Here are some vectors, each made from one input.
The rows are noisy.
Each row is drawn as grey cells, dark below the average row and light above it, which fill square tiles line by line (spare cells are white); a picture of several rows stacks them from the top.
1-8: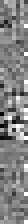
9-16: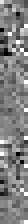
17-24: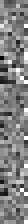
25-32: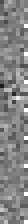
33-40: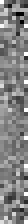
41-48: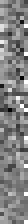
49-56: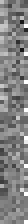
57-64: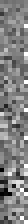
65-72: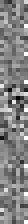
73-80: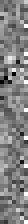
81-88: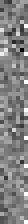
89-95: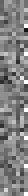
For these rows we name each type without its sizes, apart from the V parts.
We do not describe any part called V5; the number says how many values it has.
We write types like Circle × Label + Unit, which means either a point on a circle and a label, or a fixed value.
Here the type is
Line × List(Bool × V5).
